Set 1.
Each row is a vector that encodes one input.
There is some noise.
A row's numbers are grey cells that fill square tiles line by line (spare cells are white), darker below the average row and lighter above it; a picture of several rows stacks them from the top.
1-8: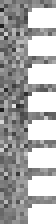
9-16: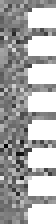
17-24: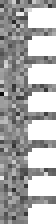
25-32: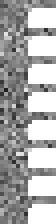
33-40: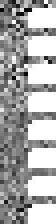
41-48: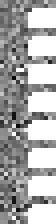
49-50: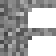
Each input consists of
one of 4 labels, together with either a fixed value, or a node of a 7-node tree.
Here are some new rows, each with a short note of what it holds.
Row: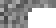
one of 4 labels and a node of a 7-node tree
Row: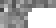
one of 4 labels and a node of a 7-node tree
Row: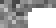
one of 4 labels
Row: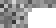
one of 4 labels and a node of a 7-node tree
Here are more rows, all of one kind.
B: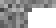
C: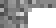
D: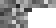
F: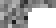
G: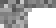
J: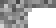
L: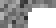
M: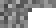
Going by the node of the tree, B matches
F and L.
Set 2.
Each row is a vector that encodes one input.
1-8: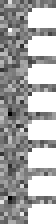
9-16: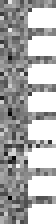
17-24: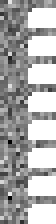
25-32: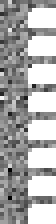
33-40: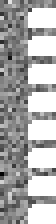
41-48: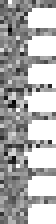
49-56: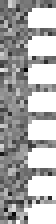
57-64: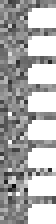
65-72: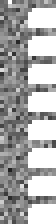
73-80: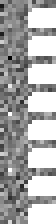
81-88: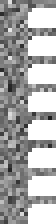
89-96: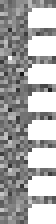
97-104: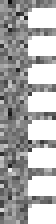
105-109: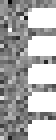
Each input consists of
a list of up to two points on a 7-point line.
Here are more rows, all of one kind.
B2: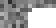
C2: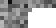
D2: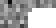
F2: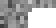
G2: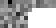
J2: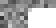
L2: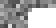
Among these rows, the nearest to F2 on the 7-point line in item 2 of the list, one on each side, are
C2 and D2.
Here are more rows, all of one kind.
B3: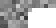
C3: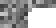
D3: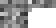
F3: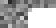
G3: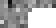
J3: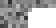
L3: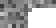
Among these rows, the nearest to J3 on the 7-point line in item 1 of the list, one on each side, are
B3 and G3.
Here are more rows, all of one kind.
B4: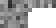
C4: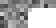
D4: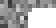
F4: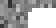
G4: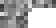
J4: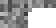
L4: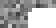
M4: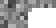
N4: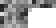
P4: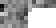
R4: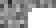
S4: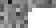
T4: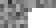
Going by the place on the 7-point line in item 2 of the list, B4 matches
F4, J4 and M4.
